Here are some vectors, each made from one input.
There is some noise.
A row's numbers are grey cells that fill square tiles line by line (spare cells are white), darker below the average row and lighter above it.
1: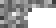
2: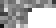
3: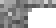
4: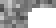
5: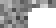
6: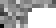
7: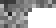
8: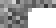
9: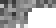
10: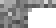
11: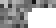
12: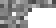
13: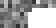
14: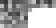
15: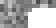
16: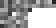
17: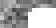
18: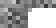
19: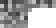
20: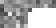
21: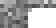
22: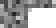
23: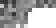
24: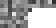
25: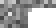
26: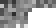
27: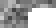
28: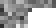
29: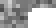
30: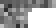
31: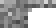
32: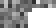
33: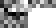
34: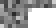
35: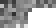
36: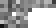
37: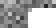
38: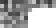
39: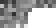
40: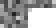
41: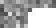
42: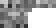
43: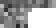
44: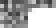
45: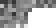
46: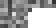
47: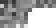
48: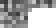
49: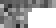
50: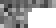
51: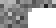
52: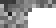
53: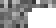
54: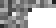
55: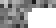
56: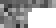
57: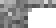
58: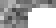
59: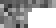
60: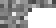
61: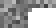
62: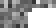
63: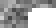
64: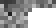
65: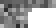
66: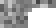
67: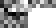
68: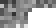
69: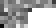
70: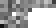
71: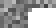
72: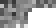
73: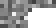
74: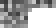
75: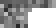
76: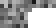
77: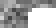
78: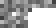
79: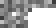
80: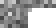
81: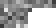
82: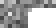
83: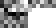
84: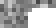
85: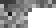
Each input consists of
a list of up to two points on a 5-point circle.
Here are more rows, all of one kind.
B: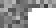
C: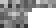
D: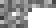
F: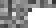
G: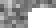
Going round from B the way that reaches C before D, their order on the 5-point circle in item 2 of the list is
B, C, D, G, F.
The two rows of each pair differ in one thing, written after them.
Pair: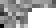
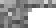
the place on the 5-point circle in item 1 of the list
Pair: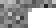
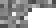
the place on the 5-point circle in item 1 of the list
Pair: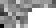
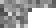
the place on the 5-point circle in item 2 of the list
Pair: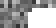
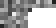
the place on the 5-point circle in item 1 of the list
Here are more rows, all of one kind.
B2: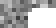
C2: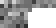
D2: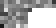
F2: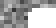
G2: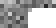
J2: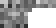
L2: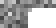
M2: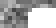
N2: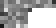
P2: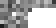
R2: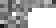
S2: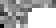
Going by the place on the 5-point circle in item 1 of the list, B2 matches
F2 and M2.
